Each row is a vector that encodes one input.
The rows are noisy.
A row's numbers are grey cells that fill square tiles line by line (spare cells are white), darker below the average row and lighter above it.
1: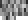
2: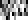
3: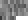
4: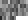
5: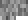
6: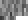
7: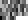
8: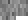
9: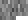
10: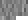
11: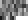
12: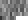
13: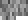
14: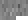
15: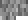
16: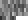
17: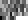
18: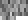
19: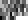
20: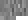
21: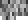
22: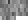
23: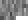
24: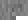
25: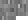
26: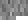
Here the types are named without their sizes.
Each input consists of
a point on each of two lines.
